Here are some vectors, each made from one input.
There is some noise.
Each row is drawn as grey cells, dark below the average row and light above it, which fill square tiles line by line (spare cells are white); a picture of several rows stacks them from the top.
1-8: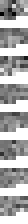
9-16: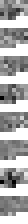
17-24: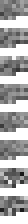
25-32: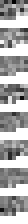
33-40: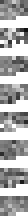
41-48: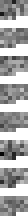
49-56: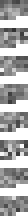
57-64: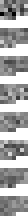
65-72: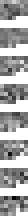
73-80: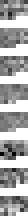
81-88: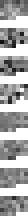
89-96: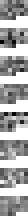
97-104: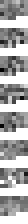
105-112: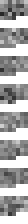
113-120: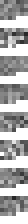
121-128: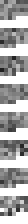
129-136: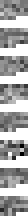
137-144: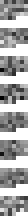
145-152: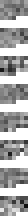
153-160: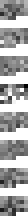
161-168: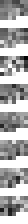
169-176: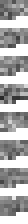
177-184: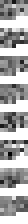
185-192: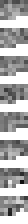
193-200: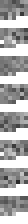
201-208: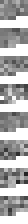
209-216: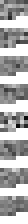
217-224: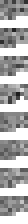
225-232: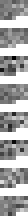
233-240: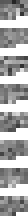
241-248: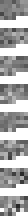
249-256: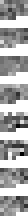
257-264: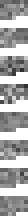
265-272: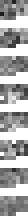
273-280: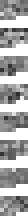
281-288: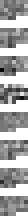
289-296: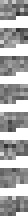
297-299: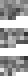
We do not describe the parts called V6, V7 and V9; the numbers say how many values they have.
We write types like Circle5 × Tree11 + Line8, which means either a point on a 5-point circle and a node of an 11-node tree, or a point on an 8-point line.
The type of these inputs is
Bool × Line8 × V7 + Line5 × V6 × V9.
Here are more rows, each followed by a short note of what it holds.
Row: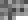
a point on a 5-point line, a value of V6 and a value of V9
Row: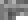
a point on a 5-point line, a value of V6 and a value of V9
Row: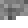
a point on a 5-point line, a value of V6 and a value of V9
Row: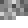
a point on a 5-point line, a value of V6 and a value of V9
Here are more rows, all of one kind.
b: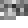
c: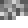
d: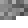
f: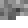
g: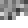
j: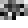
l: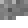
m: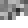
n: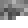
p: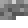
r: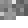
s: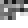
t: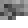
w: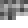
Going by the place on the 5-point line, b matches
f, n, p and r.
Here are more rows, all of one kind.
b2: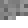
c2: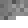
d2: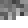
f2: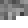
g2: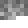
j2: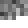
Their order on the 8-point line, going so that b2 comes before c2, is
j2, g2, b2, f2, d2, c2.
